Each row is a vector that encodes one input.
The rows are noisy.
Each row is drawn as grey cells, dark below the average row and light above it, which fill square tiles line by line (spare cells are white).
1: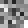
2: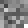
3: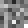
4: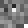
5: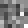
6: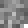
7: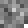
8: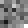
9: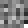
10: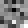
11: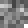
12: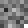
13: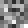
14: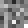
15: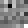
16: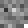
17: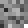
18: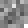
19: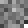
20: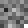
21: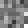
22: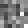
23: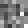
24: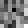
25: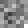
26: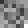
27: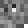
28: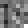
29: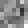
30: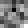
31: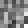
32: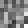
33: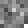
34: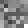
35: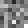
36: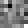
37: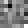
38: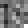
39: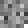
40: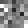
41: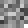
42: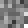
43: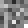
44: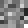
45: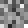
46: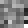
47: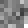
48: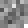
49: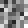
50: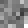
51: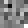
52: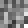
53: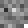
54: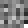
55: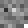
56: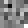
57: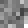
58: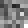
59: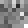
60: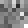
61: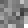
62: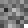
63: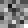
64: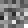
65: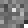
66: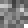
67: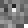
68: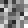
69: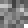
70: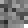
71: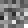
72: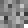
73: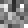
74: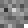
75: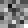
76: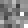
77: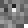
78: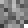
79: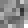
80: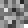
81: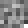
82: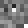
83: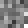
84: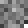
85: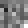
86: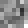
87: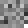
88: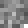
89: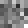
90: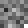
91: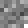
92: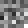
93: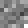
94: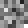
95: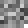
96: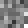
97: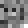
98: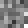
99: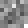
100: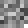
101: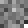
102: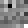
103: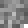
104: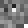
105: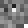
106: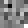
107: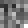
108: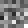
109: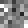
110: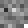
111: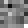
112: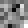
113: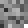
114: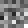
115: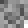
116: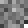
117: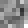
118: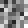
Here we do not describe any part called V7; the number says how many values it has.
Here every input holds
a value of V7, together with either a point on a 5-point line, or three true/false values.
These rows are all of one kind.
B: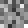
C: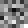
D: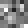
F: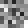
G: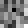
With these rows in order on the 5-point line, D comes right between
B and F.
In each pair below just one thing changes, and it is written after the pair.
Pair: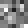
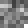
the value of V7
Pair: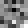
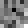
the place on the 5-point line
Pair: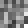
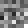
the place on the 5-point line
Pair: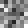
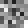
the place on the 5-point line
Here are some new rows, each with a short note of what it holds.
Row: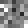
a point on a 5-point line and a value of V7
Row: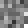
a point on a 5-point line and a value of V7
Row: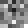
a point on a 5-point line and a value of V7
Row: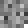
three true/false values and a value of V7
